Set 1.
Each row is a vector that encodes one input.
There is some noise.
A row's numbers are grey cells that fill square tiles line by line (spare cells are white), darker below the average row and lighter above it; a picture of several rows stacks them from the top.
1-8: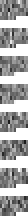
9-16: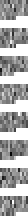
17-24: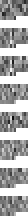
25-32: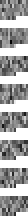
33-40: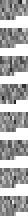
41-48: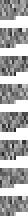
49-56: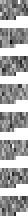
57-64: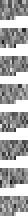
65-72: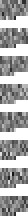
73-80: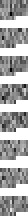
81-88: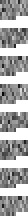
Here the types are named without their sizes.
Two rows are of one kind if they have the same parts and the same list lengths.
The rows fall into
2 kinds.
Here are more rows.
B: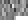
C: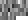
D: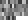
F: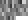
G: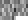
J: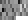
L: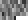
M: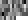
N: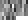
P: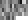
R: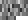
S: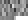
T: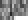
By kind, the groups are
B, D, F, G, J, N, P, S, T
C, L, M, R

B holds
a point on a line.
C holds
a point on a circle.
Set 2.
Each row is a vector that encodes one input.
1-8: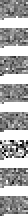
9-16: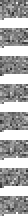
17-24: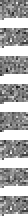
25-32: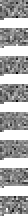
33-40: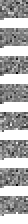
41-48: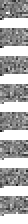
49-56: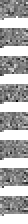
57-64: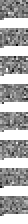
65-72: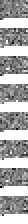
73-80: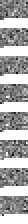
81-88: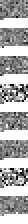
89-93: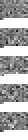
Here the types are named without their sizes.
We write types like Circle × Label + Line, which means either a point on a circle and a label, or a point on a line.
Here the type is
List(Line).
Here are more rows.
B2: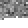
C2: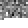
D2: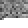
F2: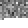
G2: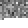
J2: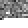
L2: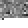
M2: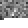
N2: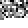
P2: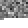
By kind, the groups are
B2, C2, F2, G2, L2
D2, J2, M2, P2
N2

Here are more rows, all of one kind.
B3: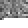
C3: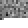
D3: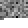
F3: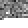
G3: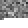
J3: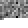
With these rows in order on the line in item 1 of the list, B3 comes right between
C3 and F3.
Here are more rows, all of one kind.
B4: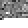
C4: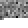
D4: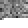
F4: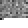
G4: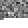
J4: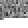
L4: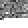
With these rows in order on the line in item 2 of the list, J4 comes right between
C4 and D4.
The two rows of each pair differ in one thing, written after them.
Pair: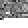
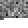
the place on the line in item 1 of the list
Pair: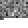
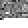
the place on the line in item 1 of the list
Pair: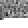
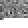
the place on the line in item 1 of the list
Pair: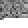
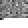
the place on the line in item 2 of the list
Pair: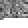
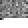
the place on the line in item 2 of the list
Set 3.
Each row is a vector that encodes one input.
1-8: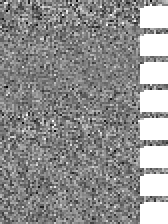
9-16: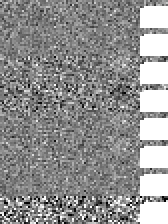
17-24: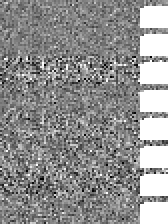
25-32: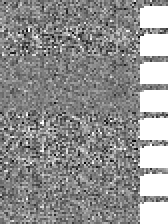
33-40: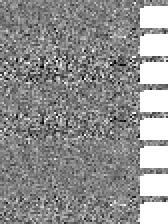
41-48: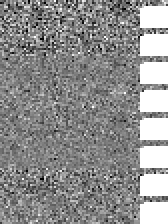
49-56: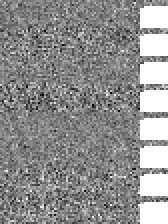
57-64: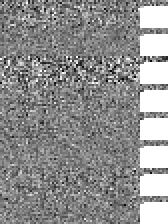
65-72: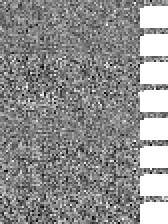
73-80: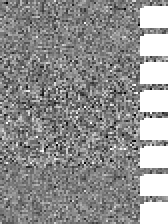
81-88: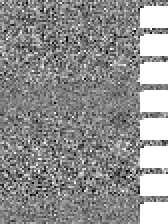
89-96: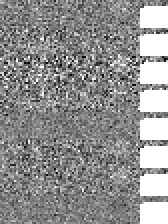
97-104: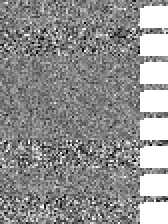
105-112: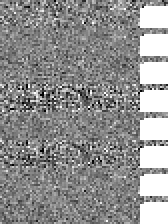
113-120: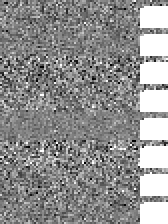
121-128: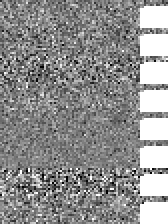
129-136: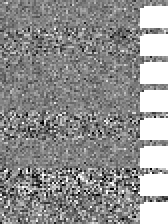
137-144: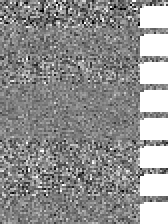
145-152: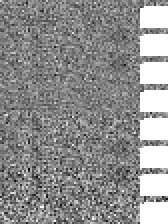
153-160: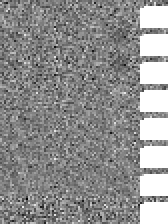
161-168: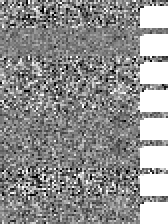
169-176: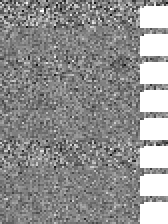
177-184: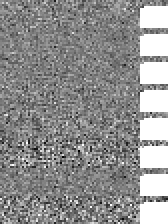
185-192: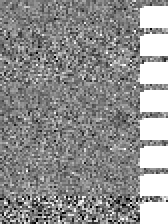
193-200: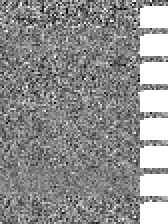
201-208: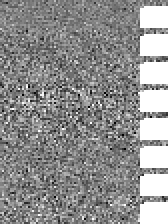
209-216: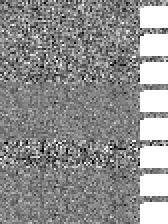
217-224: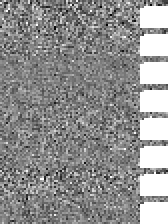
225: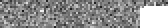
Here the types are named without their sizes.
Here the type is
Bool × Circle.
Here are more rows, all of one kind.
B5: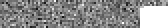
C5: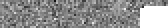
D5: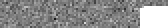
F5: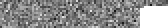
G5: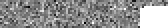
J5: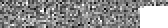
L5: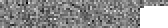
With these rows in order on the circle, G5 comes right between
B5 and C5.
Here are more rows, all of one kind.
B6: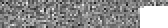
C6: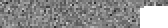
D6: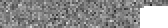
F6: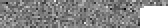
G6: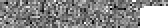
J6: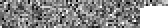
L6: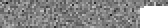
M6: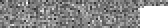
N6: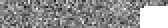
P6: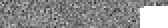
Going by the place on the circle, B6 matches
G6, L6 and N6.
